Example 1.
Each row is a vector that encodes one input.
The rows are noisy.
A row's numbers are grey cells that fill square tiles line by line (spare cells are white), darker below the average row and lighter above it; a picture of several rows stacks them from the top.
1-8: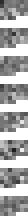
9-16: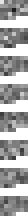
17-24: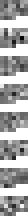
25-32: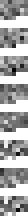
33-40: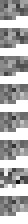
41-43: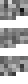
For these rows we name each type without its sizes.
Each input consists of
a list of points on a line.
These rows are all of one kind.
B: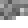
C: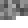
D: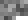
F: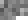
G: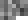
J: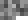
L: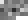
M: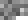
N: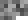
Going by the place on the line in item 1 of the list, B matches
F and M.
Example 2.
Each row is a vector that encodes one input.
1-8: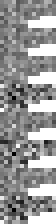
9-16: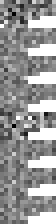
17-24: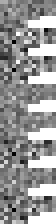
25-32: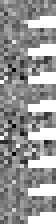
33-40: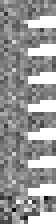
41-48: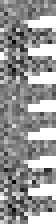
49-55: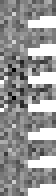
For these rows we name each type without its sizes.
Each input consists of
either a point on a line, or a node of a tree.
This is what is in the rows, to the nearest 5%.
About 35% of them hold a point on a line. The rest hold a node of a tree.
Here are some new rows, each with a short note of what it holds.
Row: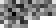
a point on a line
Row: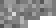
a node of a tree
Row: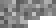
a node of a tree
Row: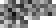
a point on a line
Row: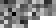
a point on a line
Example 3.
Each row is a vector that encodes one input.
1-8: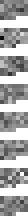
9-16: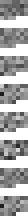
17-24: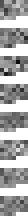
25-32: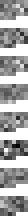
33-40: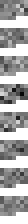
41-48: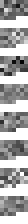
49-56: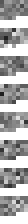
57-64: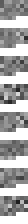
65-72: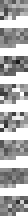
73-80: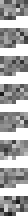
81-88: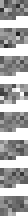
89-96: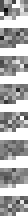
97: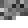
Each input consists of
either a point on a 5-point line, or a point on an 8-point line.
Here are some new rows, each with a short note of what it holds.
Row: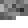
a point on an 8-point line
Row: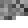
a point on an 8-point line
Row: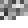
a point on an 8-point line
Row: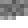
a point on an 8-point line
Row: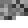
a point on an 8-point line
